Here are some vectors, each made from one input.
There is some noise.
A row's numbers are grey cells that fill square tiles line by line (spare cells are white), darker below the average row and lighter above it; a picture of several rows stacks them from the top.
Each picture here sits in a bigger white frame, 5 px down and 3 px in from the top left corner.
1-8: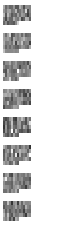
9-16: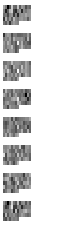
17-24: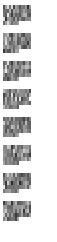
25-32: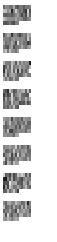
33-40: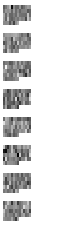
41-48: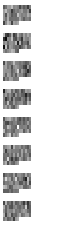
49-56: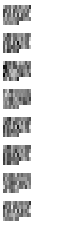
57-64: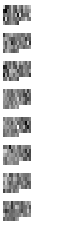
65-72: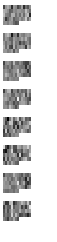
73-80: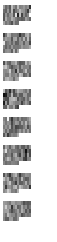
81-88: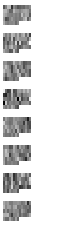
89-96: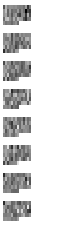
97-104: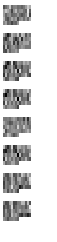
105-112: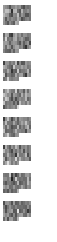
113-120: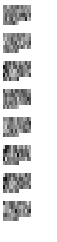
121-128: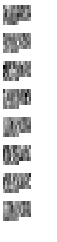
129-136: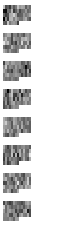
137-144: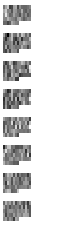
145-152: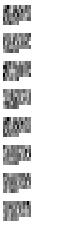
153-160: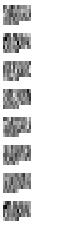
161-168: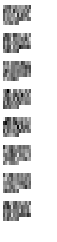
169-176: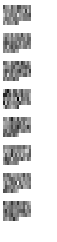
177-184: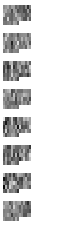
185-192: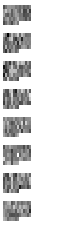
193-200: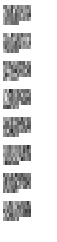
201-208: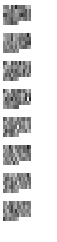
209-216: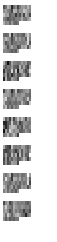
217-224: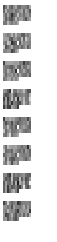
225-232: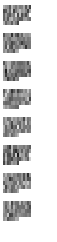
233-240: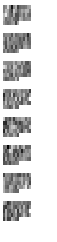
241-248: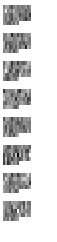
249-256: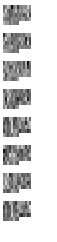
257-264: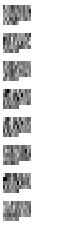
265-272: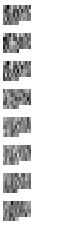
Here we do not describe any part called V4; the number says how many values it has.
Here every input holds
either one of 6 labels, or one of 12 labels and a value of V4.
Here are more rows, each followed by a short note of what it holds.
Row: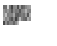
one of 12 labels and a value of V4
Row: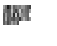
one of 6 labels
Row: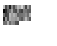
one of 6 labels
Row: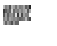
one of 6 labels
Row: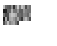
one of 6 labels
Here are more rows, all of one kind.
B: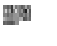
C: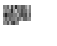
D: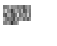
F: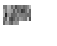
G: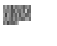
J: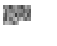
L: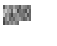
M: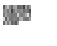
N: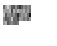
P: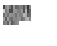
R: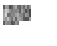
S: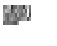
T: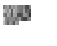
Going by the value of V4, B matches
L, R and T.
